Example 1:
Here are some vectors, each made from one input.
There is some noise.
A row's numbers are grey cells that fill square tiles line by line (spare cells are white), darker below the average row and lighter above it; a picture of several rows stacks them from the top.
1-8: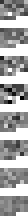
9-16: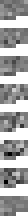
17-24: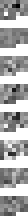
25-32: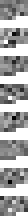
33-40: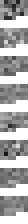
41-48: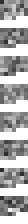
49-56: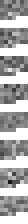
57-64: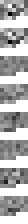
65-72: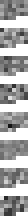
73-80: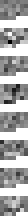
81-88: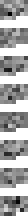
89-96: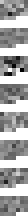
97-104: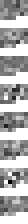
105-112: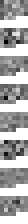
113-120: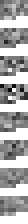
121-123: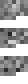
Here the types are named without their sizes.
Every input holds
a node of a tree.
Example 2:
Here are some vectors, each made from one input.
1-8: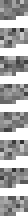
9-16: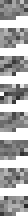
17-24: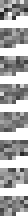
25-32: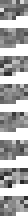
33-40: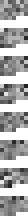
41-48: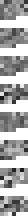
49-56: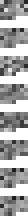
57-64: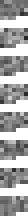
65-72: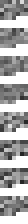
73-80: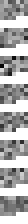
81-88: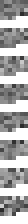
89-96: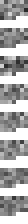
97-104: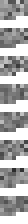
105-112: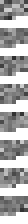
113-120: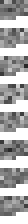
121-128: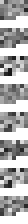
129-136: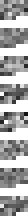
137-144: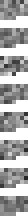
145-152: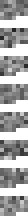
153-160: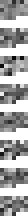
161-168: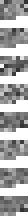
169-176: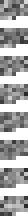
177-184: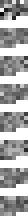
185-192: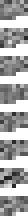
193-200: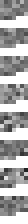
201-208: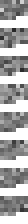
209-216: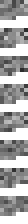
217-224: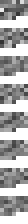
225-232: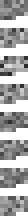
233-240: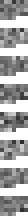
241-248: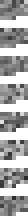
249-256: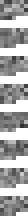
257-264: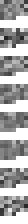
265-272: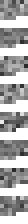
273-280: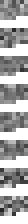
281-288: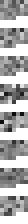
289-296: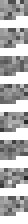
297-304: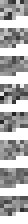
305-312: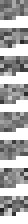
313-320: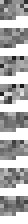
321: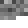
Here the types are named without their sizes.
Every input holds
a point on a line.
